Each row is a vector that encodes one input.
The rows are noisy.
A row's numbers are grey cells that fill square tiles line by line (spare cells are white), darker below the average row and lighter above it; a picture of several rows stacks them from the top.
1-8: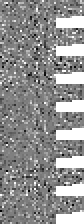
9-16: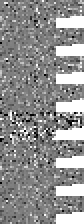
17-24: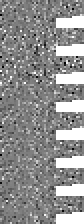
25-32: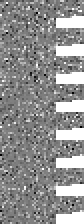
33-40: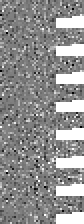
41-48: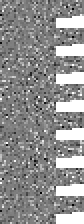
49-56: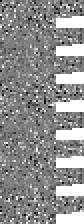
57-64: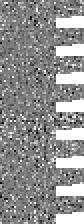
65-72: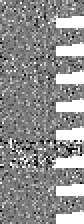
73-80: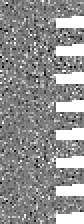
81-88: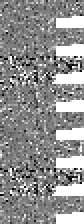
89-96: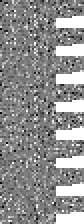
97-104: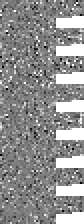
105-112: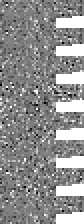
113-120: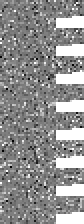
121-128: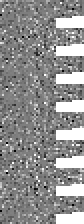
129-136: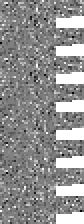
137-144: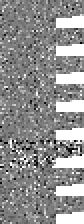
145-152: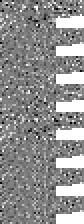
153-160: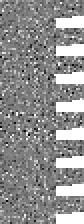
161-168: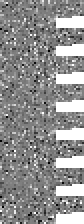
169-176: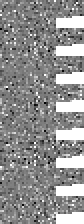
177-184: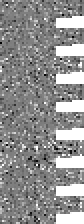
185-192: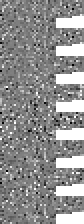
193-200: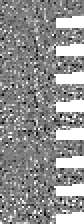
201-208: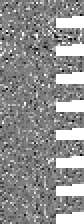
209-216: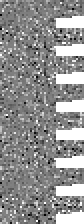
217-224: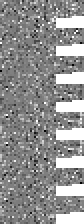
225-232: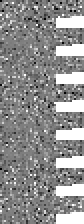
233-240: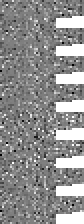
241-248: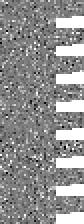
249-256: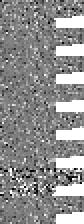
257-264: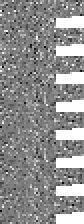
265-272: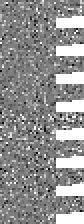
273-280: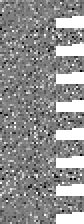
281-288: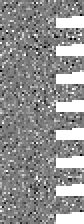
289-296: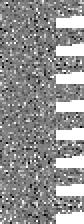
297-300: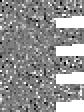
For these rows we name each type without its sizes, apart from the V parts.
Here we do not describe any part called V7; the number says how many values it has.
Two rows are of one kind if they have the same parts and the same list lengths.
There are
3 kinds of row.
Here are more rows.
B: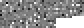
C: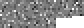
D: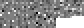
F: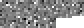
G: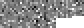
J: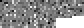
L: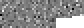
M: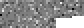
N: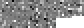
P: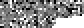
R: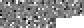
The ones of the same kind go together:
B, F, J, L, M, R
C, D, G, N
P

